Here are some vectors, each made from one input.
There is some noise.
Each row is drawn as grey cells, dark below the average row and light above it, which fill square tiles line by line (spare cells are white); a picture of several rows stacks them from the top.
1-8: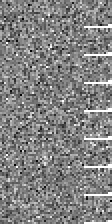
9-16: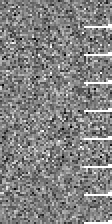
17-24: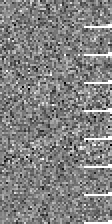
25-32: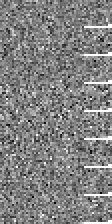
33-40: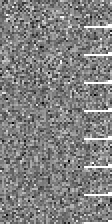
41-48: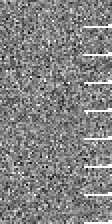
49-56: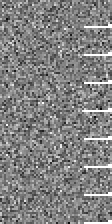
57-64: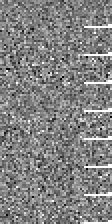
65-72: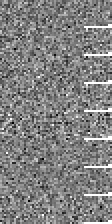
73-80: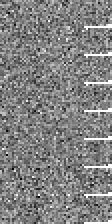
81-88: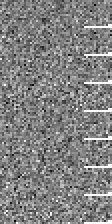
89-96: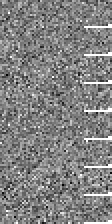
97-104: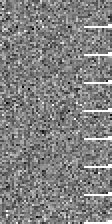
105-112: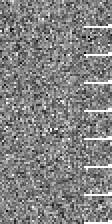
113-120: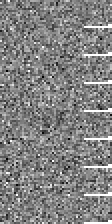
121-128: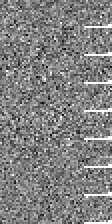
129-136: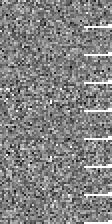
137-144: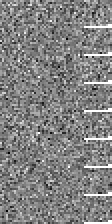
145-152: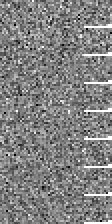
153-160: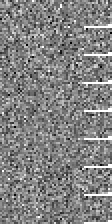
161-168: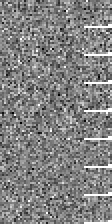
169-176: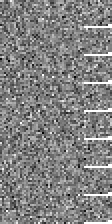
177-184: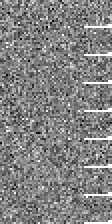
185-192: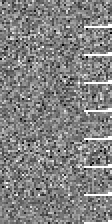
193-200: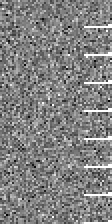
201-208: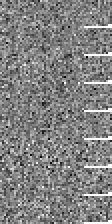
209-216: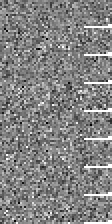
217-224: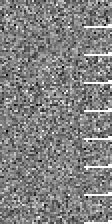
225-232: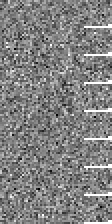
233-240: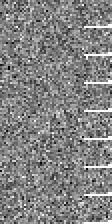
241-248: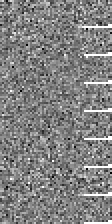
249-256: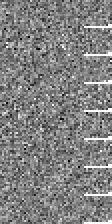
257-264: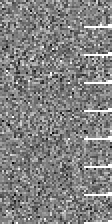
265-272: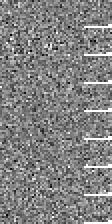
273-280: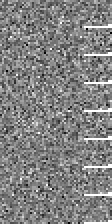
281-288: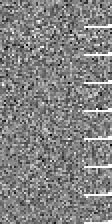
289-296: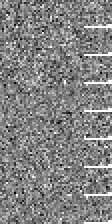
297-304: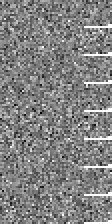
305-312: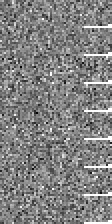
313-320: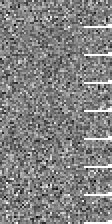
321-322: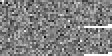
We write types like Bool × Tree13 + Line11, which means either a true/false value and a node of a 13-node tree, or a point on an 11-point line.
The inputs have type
(Bool × Circle10 × Circle10 + Line7) × Line6.
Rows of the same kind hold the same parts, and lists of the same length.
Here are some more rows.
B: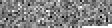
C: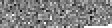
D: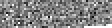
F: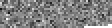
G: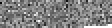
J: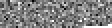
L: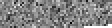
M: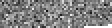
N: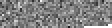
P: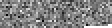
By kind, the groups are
B, D, G, L, P
C, F, J, M, N

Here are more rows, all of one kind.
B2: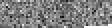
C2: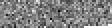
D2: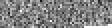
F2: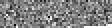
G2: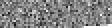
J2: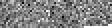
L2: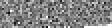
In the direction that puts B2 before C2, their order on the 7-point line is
L2, D2, B2, F2, G2, J2, C2.
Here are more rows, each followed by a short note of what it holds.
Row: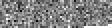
a point on each of two 10-point circles, a point on a 6-point line and a true/false value
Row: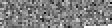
a point on each of two 10-point circles, a point on a 6-point line and a true/false value
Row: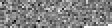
a point on each of two 10-point circles, a point on a 6-point line and a true/false value
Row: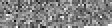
a point on each of two 10-point circles, a point on a 6-point line and a true/false value
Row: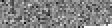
a point on each of two 10-point circles, a point on a 6-point line and a true/false value
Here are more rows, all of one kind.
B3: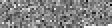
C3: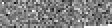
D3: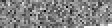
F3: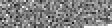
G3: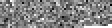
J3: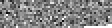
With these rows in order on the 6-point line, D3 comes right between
C3 and F3.
